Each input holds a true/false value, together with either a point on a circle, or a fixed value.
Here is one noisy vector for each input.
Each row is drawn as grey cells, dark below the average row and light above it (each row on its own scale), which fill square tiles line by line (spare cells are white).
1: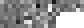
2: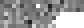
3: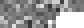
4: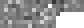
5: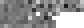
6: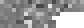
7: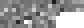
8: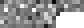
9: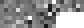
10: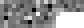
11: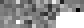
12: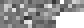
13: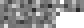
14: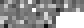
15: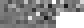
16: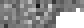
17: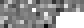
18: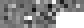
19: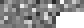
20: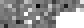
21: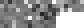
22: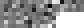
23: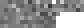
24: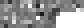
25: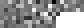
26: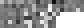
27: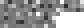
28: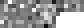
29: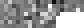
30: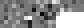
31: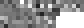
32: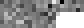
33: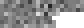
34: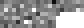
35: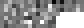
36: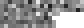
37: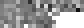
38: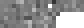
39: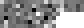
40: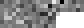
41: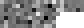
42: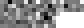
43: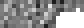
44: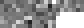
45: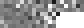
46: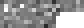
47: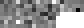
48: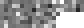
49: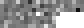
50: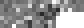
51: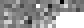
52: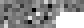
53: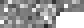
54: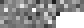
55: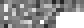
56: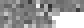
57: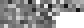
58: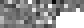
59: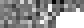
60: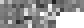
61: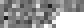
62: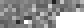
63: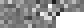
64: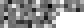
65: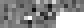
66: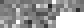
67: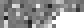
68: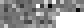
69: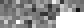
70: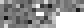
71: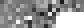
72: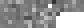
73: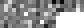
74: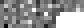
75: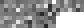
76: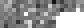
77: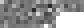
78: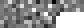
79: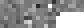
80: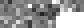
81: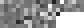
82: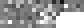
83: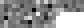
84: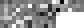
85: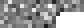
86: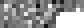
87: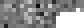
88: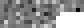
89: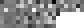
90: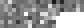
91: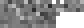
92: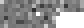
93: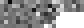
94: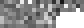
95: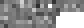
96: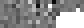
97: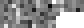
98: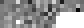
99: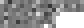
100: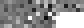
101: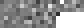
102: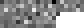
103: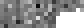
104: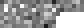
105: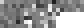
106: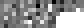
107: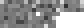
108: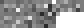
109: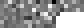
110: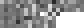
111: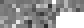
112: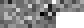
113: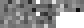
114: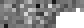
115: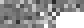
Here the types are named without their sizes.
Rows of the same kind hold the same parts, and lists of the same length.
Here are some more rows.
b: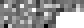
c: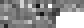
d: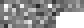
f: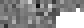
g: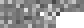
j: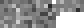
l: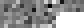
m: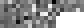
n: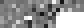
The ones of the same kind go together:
b, f, g, j, l, m, n
c, d

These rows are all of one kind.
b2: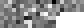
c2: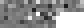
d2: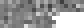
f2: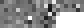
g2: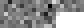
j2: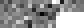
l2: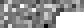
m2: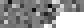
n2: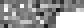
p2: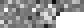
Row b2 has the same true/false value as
l2, n2 and p2.
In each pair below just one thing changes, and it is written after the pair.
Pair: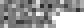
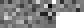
the place on the circle
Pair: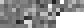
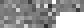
the true/false value
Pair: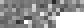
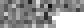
the true/false value
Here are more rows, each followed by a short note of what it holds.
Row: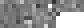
a true/false value
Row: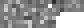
a true/false value
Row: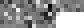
a point on a circle and a true/false value
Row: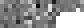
a point on a circle and a true/false value
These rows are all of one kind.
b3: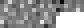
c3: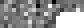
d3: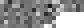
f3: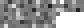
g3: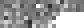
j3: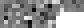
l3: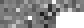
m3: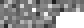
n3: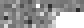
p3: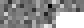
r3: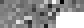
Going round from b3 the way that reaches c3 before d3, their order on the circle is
b3, j3, c3, l3, m3, f3, n3, g3, p3, d3, r3.
